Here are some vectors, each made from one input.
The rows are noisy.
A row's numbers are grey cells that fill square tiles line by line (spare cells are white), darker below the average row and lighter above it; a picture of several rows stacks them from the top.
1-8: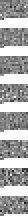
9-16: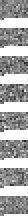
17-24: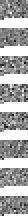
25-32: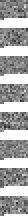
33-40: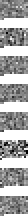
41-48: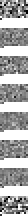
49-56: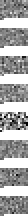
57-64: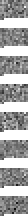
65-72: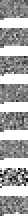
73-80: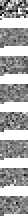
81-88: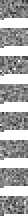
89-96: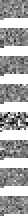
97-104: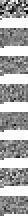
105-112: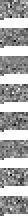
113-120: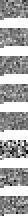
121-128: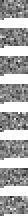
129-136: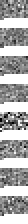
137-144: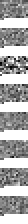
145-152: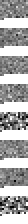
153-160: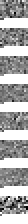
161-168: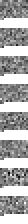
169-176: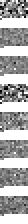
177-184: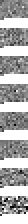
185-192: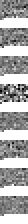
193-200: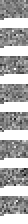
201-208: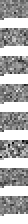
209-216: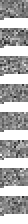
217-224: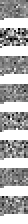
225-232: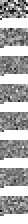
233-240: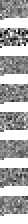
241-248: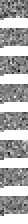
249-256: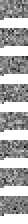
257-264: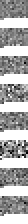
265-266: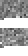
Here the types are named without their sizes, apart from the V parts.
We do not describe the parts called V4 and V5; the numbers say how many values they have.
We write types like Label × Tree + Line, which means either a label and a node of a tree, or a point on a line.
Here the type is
Bool × Bool × Bool × Bool × Bool × Tree × V4 × V5 + Line.
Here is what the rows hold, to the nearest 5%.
About 10% of them hold a point on a line. The rest hold a node of a tree, five true/false values, a value of V4 and a value of V5.
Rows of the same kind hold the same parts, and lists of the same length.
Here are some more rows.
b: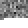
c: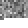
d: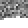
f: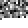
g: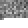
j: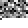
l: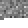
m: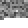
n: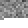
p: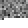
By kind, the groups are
b, c, d, g, l, m, n, p
f, j

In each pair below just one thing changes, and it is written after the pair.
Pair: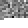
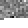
one of the five true/false values
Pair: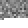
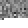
one of the five true/false values
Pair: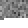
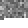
one of the five true/false values
